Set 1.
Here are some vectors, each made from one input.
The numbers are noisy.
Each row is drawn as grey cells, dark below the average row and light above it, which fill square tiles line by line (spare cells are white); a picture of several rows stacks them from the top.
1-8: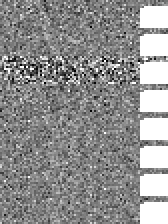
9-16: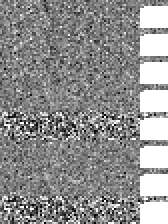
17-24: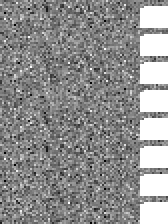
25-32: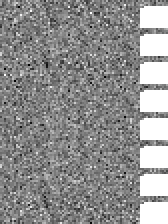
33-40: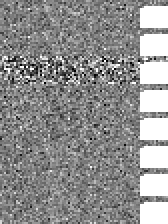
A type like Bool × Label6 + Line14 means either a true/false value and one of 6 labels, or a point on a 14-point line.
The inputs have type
Bool × Circle5 + Unit.
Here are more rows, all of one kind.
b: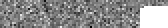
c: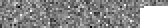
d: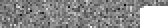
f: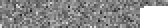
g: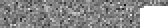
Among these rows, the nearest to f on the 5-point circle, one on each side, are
b and d.
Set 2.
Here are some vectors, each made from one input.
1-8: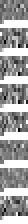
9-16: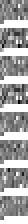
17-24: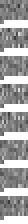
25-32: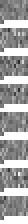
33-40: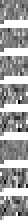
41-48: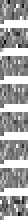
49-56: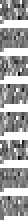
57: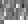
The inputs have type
Label5 + Tree7.
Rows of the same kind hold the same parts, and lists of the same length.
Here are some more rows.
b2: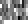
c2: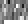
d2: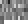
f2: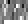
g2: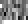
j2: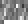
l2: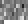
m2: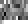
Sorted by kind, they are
b2, g2, m2
c2, d2, f2, j2, l2

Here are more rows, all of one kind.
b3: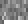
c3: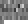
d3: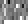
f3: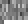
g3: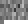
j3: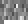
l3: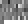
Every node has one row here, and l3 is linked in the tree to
f3.
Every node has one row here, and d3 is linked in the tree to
j3.
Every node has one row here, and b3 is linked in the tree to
f3, g3 and j3.
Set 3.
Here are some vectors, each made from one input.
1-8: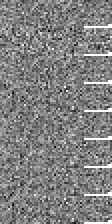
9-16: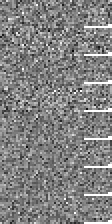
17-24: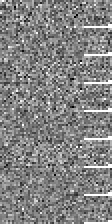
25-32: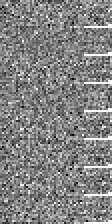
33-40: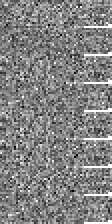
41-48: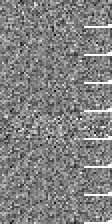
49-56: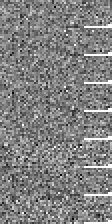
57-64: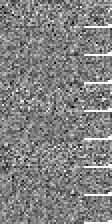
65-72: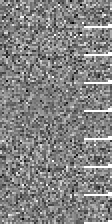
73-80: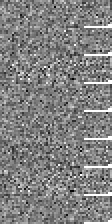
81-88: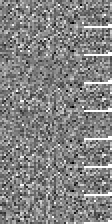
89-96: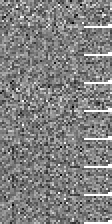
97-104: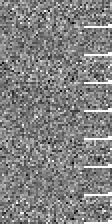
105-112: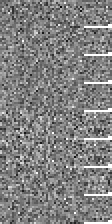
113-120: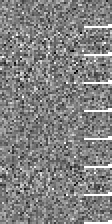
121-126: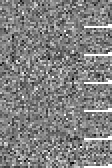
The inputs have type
Line11 + Line12.
